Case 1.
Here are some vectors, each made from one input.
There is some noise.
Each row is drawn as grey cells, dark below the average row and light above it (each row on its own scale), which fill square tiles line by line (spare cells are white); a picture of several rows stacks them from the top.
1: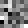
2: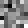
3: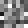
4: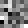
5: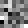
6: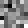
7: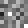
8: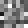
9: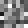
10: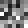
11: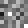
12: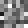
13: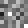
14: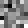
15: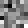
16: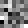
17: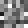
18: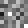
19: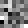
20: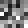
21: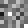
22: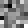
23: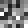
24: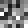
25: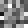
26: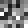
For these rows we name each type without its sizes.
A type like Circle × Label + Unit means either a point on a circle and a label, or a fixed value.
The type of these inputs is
Line.
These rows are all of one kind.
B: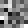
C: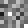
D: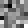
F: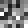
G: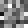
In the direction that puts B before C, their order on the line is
B, G, C, D, F.
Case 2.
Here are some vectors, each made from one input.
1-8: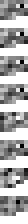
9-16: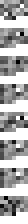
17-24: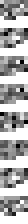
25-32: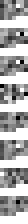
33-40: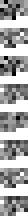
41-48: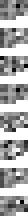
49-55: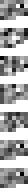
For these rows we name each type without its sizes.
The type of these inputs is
Label.
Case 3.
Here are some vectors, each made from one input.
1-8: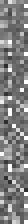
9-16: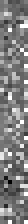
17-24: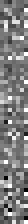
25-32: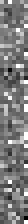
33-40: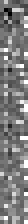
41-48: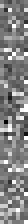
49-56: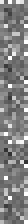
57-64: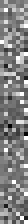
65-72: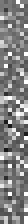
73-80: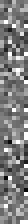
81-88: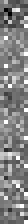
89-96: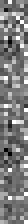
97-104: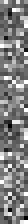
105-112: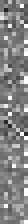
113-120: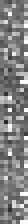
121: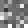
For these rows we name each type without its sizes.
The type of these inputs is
Tree.
